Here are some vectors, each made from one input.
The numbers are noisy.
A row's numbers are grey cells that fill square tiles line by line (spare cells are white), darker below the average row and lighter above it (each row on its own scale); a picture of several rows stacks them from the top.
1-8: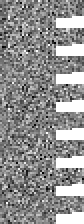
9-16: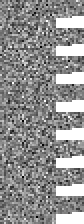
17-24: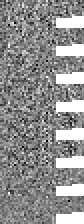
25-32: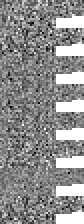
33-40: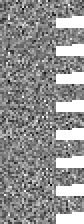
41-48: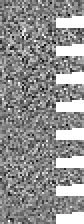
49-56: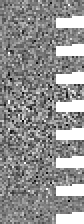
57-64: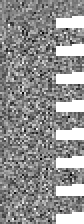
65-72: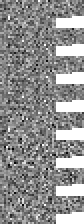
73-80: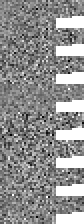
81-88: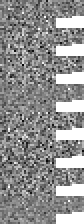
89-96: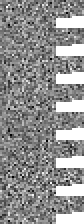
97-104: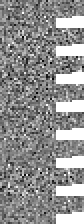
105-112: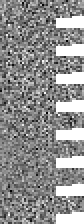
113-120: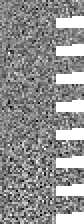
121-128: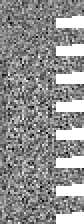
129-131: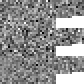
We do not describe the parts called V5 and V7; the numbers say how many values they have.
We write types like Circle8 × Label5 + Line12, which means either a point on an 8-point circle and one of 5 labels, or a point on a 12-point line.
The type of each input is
Bool × Bool × Bool + Label6 × (Unit + V5 × V7).
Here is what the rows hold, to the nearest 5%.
About 60% of them hold one of 6 labels, together with either a fixed value, or a value of V5 and a value of V7. The rest hold three true/false values.
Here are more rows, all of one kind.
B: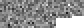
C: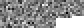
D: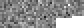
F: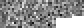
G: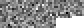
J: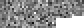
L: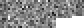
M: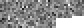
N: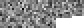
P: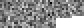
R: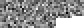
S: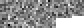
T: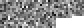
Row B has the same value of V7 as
L, M, P and R.
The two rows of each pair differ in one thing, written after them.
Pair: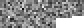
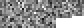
the value of V7
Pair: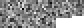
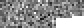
the label
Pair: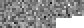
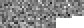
the value of V5
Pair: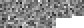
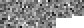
the value of V5
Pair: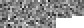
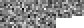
the label
